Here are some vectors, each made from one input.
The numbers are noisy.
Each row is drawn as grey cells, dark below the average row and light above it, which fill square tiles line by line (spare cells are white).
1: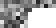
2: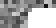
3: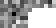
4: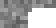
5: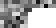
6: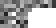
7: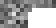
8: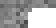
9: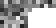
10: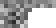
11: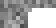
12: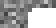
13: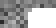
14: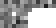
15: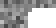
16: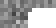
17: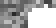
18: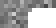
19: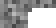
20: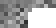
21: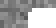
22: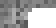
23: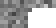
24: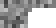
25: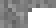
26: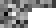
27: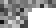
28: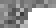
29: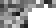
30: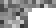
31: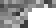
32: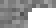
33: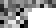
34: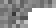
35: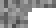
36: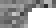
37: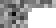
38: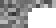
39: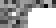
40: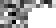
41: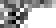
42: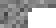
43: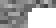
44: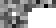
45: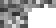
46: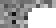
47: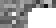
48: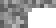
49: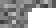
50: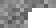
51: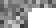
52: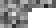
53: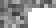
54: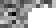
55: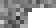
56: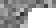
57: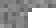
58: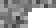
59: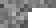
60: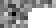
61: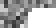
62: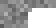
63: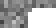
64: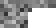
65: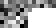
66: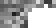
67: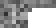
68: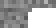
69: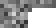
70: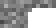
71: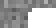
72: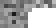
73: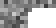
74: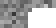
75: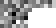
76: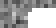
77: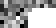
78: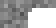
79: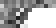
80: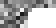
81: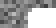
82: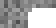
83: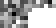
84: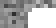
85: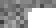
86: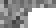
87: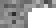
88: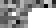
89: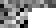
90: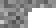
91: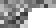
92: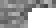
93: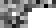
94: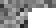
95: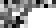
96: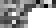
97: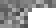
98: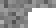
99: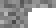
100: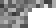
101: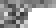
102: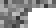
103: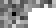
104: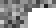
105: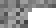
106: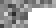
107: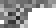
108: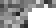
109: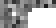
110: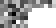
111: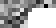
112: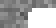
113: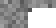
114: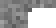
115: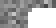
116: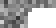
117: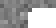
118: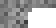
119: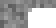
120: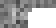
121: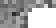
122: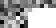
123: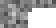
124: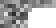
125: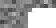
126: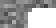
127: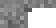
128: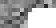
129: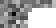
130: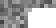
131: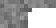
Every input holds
a node of a 7-node tree and a true/false value, together with either a point on a 4-point line, or a node of a 7-node tree.
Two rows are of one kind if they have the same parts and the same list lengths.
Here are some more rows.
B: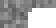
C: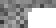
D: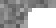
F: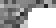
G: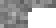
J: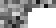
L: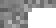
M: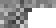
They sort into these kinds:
B, C, D, F, L
G, J, M

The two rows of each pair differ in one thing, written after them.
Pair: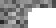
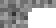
the true/false value
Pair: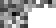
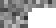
the true/false value
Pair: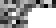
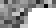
the node of the tree
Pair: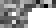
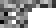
the node of the tree
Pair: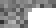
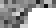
the node of the tree
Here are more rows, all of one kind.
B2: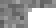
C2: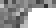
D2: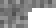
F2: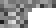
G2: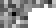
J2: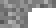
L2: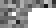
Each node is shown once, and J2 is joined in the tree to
F2.
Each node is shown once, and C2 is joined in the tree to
D2 and L2.
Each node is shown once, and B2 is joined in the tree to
D2 and G2.
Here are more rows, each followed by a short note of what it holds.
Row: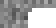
a point on a 4-point line, a node of a 7-node tree and a true/false value
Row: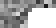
a point on a 4-point line, a node of a 7-node tree and a true/false value
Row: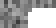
a node of each of two 7-node trees and a true/false value
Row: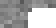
a node of each of two 7-node trees and a true/false value
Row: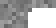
a node of each of two 7-node trees and a true/false value
